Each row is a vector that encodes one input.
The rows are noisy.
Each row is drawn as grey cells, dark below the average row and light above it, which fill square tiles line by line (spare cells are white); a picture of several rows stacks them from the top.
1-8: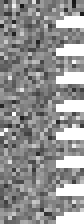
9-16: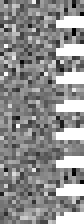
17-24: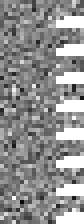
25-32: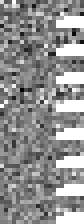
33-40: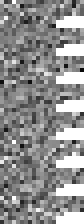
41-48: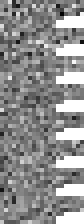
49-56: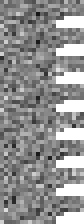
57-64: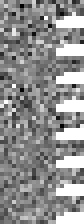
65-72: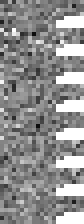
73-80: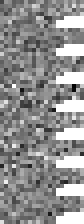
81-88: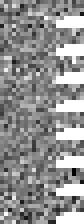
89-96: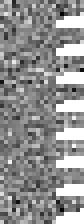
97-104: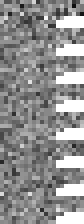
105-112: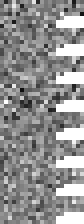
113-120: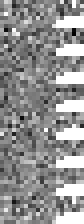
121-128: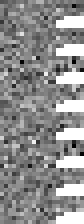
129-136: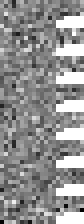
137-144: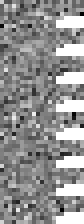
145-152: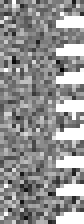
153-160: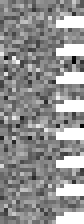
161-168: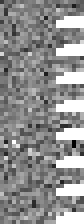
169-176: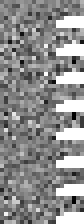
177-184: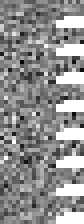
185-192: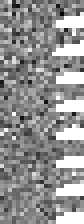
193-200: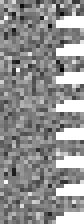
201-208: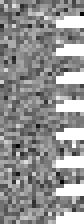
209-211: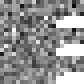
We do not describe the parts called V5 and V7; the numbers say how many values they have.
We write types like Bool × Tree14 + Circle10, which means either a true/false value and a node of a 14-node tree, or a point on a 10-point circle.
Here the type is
(Bool × Line4 + (Circle6 + Unit) × V5) × V7.
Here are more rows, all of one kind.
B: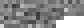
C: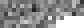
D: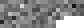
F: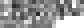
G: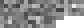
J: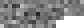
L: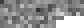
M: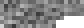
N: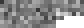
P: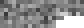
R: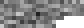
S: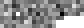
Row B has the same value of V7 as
J, M and R.
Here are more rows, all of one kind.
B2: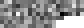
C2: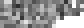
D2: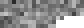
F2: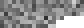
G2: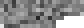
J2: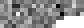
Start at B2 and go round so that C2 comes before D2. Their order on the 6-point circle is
B2, C2, D2, G2, F2, J2.
